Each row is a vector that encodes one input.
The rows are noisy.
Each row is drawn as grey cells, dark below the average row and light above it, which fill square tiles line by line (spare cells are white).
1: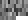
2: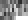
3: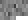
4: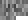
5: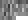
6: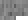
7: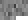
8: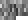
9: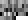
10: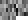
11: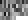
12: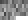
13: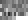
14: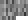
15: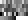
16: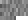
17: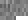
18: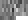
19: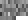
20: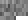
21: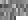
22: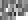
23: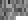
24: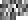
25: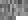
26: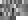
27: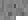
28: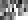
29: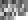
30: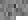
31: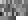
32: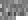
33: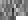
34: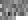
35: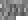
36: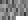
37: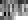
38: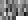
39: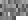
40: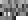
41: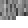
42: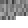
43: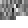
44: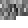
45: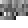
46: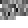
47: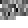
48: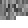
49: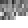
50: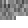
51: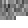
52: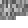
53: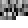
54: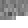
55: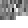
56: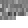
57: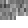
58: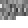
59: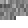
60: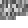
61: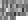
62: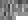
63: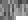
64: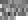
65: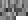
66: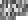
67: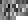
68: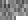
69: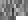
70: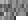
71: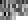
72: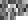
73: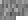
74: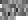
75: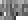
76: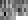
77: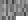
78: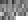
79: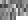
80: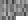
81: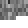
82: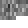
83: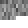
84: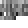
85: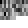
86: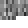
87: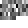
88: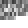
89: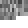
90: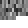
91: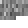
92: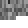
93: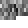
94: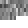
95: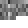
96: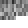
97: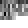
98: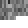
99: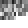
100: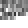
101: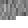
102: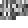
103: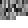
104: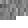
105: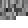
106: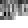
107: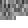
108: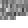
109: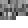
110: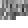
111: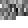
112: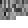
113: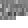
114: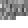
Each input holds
a node of an 11-node tree.
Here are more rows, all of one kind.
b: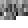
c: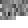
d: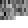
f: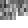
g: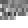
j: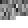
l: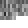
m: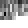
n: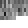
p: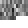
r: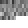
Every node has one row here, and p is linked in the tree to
m.
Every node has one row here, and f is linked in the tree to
l.
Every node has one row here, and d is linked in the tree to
n.
